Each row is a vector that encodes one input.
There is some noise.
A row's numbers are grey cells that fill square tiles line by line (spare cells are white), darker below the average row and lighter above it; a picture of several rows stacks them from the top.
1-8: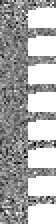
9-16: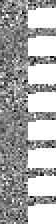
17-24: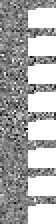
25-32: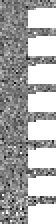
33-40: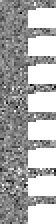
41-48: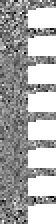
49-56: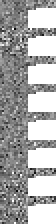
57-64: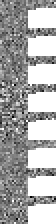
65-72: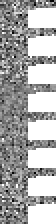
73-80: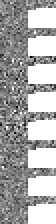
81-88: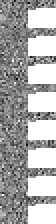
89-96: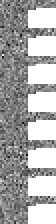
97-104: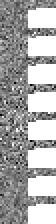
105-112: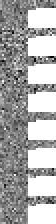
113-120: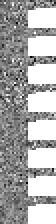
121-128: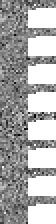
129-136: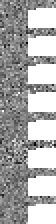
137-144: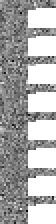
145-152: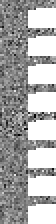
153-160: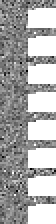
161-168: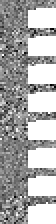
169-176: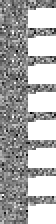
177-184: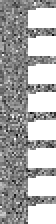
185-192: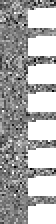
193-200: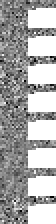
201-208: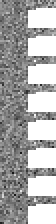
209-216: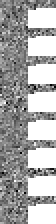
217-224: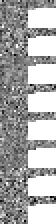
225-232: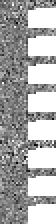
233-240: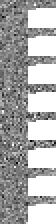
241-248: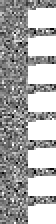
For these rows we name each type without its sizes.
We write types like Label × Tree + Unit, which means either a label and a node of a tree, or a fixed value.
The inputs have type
Label × Label + (Line + Tree) × List(Circle).
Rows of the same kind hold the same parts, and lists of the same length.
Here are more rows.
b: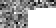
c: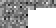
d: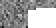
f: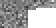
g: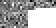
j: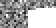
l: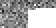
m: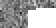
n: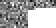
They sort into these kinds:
b
c
d, f
g, n
j
l
m

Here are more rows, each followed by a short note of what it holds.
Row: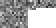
a point on a line, together with a list of one item
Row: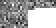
a node of a tree, together with the empty list
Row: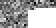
a point on a line, together with the empty list
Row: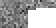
a node of a tree, together with a list of two items
